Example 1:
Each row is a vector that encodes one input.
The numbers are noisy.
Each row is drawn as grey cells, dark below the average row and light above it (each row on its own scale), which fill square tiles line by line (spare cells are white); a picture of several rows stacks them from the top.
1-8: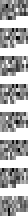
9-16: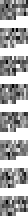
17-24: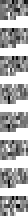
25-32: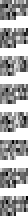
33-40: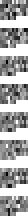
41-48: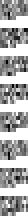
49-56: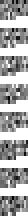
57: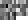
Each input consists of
a point on a 6-point circle and a true/false value.
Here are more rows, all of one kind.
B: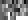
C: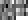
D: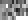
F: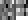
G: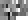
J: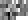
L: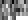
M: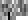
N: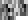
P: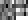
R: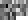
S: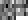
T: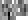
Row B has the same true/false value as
D and L.
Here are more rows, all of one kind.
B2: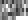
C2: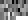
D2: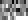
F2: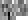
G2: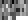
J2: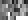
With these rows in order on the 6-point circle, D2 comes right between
C2 and F2.
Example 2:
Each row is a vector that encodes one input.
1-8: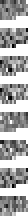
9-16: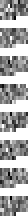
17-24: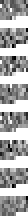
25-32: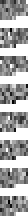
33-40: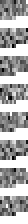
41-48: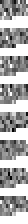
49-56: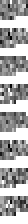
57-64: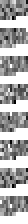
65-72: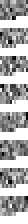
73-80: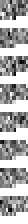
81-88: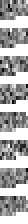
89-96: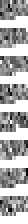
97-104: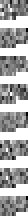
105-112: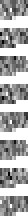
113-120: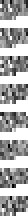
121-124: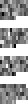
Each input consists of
a list of up to two points on a 13-point line.
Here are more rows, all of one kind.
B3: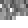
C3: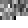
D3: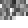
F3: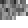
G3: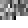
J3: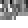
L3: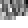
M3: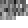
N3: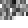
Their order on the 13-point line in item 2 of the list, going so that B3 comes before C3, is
N3, D3, G3, B3, C3, J3, F3, L3, M3.
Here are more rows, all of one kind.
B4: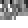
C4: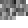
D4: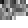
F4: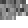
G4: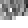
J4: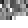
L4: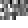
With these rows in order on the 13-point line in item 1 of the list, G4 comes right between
B4 and J4.
